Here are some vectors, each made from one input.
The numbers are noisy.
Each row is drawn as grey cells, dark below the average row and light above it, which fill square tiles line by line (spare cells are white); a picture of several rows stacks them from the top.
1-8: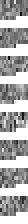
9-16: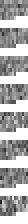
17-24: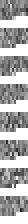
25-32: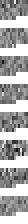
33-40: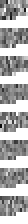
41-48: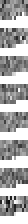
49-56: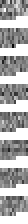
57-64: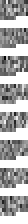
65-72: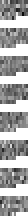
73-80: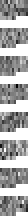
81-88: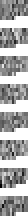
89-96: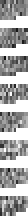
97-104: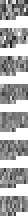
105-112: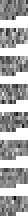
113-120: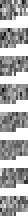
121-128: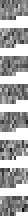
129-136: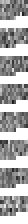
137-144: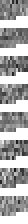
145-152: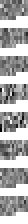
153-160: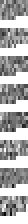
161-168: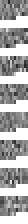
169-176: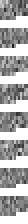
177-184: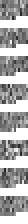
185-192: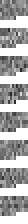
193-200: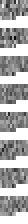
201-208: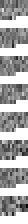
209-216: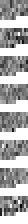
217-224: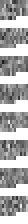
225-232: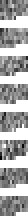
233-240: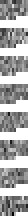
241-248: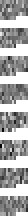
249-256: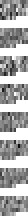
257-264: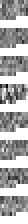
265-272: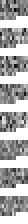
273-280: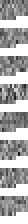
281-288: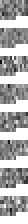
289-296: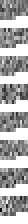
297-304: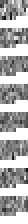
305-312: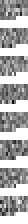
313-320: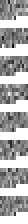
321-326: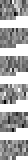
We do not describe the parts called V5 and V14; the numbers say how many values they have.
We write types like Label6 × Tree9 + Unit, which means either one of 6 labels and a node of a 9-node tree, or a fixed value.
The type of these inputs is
(Bool × Bool × Bool + V5) × V14 + Tree8 + Unit.
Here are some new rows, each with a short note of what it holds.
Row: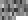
three true/false values and a value of V14
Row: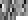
a node of an 8-node tree
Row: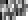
a fixed value
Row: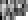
a fixed value
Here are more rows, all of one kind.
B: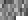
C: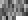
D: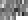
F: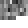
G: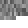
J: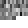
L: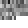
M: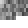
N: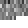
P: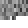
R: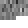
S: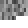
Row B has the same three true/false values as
G, P and S.
